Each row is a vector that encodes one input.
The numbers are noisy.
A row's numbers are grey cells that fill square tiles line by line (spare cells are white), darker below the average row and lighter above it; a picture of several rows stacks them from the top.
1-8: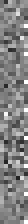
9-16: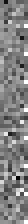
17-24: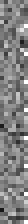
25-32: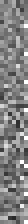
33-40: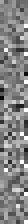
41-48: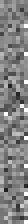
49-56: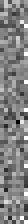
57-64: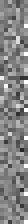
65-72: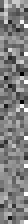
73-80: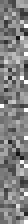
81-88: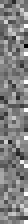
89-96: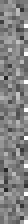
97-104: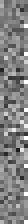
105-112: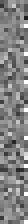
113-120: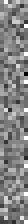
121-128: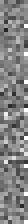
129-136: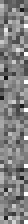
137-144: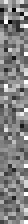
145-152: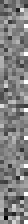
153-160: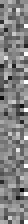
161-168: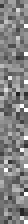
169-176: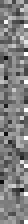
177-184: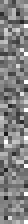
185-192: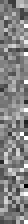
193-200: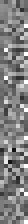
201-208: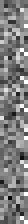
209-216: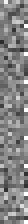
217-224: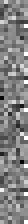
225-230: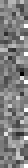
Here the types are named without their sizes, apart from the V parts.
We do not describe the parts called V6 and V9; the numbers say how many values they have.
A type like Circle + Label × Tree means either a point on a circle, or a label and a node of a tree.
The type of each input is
Bool × (Line + V6) + Tree + V9.
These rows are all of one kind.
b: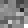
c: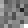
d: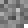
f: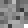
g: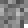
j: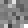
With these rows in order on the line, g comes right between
b and d.
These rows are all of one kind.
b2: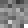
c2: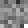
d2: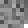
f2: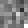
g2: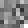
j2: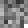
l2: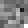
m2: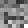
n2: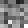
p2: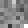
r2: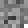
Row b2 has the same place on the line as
c2 and n2.
